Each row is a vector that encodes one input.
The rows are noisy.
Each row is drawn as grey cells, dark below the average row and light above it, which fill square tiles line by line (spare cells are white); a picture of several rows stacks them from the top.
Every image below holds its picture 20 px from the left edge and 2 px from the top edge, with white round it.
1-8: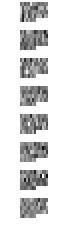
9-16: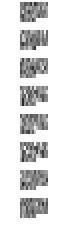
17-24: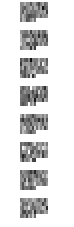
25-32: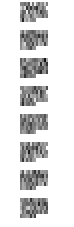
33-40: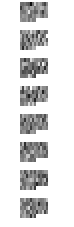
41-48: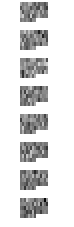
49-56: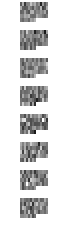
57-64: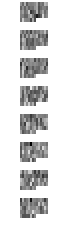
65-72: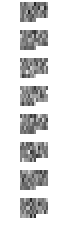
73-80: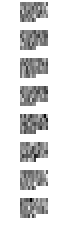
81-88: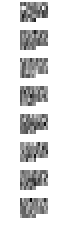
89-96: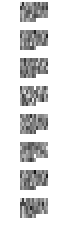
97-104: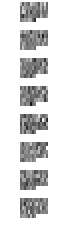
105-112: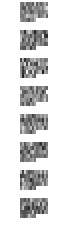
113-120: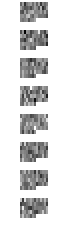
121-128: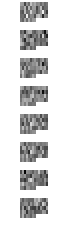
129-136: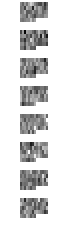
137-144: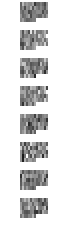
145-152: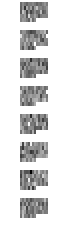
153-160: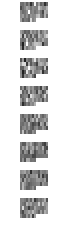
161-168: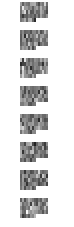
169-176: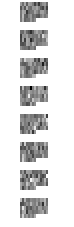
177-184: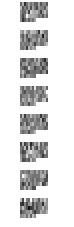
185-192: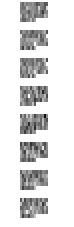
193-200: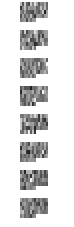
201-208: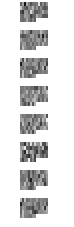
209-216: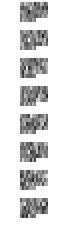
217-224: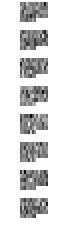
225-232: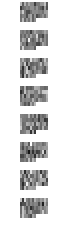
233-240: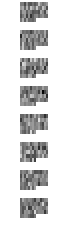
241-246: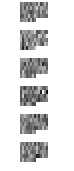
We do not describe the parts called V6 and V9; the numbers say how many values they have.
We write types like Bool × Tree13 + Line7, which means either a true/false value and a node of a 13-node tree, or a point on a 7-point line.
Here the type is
(Bool × Bool × Bool × Bool × (Tree7 + Unit) + V6) × Tree10 × V9.
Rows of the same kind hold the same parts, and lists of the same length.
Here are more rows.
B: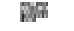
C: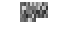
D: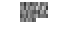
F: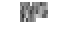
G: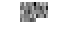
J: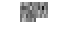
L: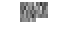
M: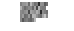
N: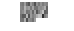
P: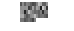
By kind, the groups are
B, C, F, N
D, G, L, P
J, M

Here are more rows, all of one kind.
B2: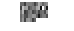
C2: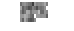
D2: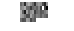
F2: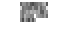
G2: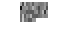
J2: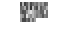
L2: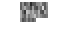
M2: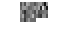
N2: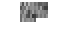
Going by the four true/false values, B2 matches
L2 and M2.
